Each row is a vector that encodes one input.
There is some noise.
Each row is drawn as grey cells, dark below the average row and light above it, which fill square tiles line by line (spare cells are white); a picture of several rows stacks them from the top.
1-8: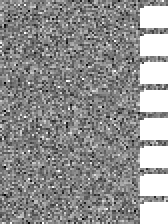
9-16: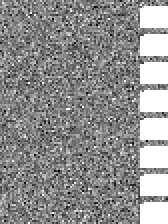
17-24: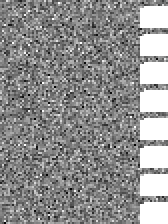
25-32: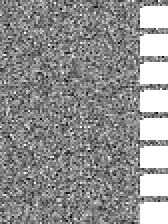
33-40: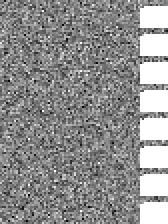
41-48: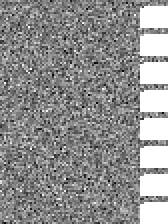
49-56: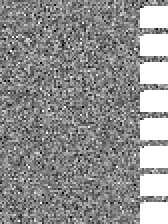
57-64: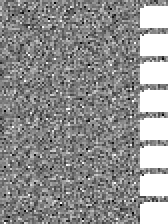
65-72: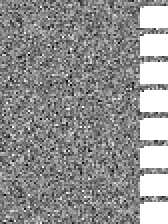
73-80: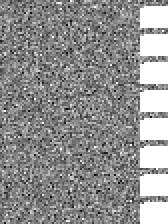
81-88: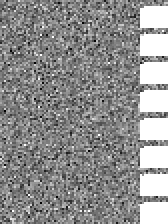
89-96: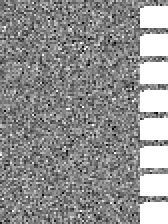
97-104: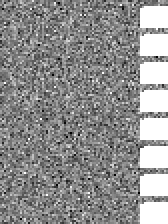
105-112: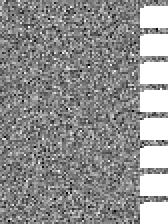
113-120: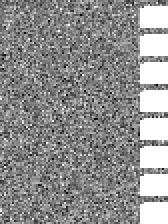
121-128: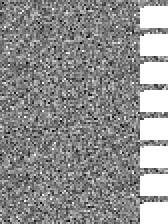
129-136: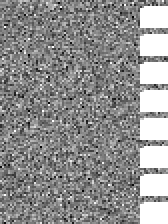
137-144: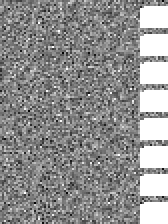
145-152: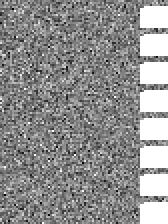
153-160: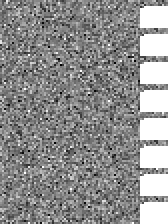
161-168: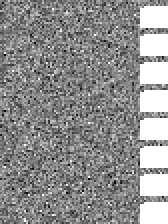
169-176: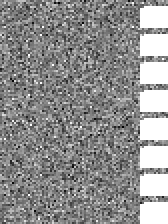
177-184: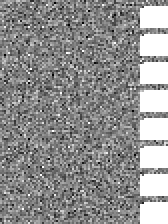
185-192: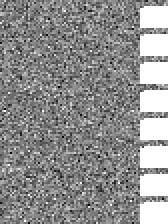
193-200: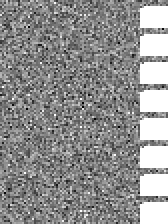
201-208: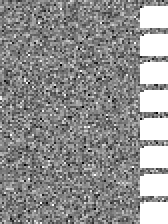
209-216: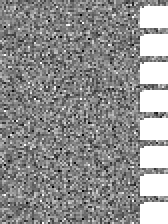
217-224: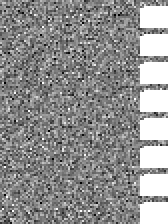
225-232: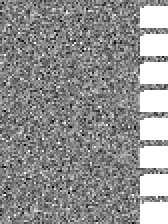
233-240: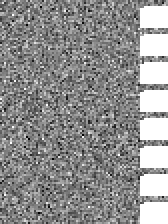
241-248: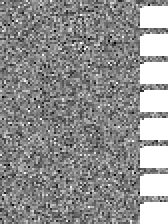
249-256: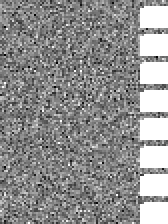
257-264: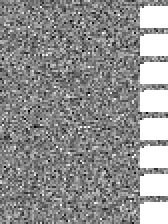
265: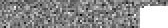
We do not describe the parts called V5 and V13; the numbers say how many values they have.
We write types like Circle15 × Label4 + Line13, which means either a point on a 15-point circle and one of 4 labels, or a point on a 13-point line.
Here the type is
(Bool × Bool × Bool + V5) × Circle9 × V13.
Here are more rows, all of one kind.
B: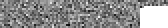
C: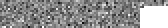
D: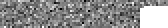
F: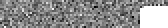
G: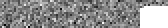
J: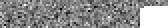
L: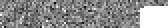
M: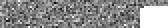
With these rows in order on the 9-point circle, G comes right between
B and C.
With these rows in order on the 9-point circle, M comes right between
J and L.
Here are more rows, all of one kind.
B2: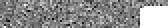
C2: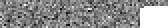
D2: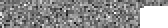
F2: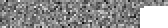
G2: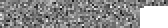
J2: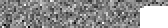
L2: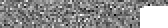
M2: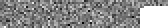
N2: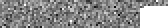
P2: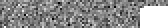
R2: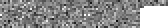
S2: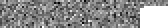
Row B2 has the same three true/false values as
C2, D2, J2 and N2.
